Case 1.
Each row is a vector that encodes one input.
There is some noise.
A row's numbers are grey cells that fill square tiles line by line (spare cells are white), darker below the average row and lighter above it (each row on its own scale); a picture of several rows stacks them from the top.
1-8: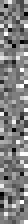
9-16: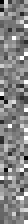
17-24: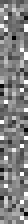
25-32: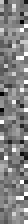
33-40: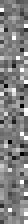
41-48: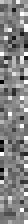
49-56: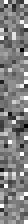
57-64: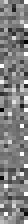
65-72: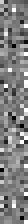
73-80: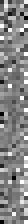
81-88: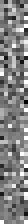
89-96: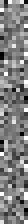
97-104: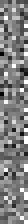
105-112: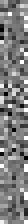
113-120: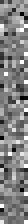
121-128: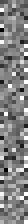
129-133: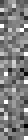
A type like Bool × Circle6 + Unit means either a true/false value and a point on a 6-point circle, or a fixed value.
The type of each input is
Bool × Bool × Bool × Bool.
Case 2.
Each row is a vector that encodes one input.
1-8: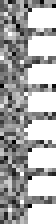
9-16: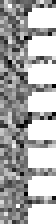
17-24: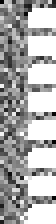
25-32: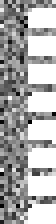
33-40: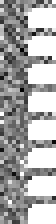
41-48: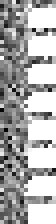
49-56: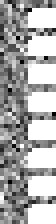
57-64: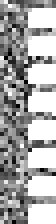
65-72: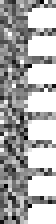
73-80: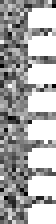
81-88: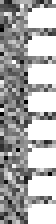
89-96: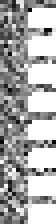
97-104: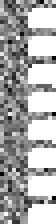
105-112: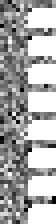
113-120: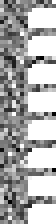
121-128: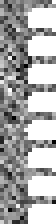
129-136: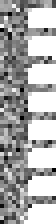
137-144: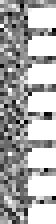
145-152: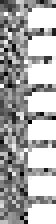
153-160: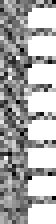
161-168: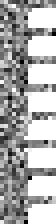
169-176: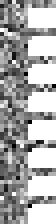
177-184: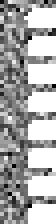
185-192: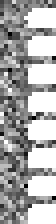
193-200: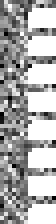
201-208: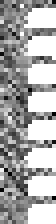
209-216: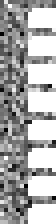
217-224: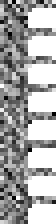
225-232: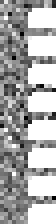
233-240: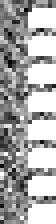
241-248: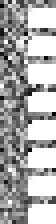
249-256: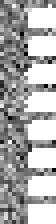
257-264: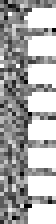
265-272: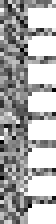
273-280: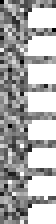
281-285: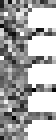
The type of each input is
Bool × Bool × Bool.
